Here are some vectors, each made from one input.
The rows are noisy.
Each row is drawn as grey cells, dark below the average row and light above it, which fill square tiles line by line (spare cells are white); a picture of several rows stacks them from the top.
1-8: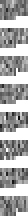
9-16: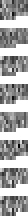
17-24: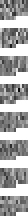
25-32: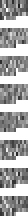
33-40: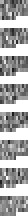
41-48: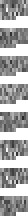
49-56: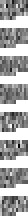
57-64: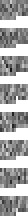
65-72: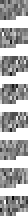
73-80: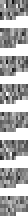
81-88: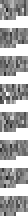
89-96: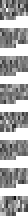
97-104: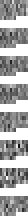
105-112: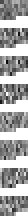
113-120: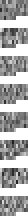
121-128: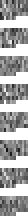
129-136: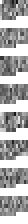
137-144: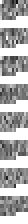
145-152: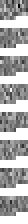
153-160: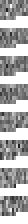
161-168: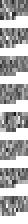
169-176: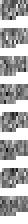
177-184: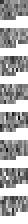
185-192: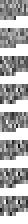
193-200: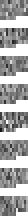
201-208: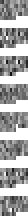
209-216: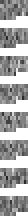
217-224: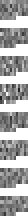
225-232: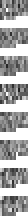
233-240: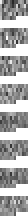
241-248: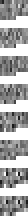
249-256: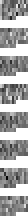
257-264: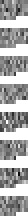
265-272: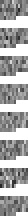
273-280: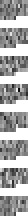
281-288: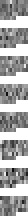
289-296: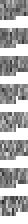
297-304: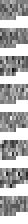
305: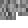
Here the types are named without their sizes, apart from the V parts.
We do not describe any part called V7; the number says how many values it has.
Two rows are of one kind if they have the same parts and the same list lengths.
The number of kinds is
6.
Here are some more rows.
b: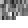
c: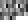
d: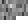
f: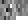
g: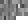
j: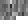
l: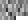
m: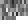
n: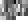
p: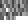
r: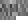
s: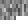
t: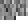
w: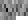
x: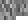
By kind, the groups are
b, m
c, p
d, f, l, s, t, w, x
g
j, r
n

